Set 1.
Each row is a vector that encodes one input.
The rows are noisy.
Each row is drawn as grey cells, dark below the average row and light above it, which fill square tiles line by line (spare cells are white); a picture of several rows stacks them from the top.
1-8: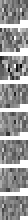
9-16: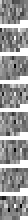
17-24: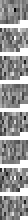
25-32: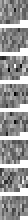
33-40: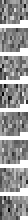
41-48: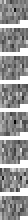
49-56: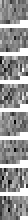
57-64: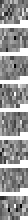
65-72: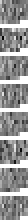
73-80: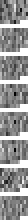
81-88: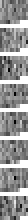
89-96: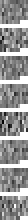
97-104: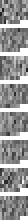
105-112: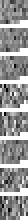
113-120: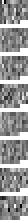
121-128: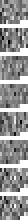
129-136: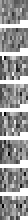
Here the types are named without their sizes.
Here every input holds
either a fixed value, or a label and a true/false value, or a node of a tree.
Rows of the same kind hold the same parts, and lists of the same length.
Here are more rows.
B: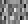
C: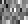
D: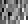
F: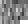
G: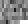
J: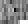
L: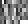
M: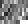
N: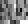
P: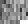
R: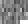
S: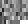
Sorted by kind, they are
B, C, D, L, N, P, S
F, G, J, R
M

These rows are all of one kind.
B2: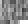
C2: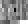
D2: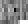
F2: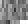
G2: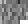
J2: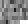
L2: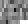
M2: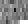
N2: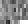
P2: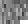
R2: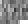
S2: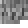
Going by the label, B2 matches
R2 and S2.
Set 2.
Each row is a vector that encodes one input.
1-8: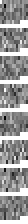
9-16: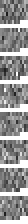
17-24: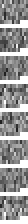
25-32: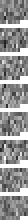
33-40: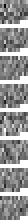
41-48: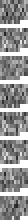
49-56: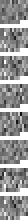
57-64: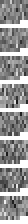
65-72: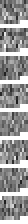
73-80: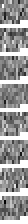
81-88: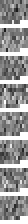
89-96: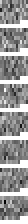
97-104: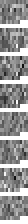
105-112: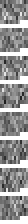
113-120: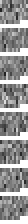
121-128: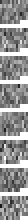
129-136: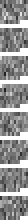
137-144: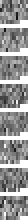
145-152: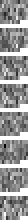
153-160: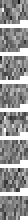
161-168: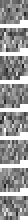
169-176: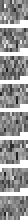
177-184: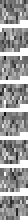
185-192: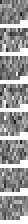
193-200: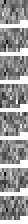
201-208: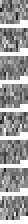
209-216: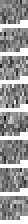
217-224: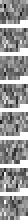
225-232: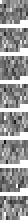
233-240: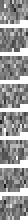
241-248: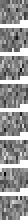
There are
2 kinds of row.
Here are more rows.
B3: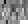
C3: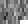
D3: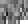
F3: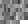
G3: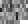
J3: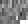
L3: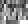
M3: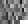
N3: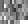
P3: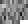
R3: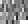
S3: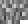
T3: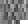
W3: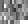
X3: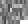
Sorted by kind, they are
B3, G3, L3, N3, R3, W3
C3, D3, F3, J3, M3, P3, S3, T3, X3

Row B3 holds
one of 6 labels.
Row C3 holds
one of 8 labels and a node of a 10-node tree.
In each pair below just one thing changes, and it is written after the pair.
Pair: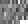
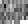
the label
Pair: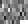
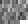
the label
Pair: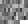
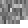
the label
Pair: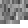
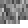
the node of the tree
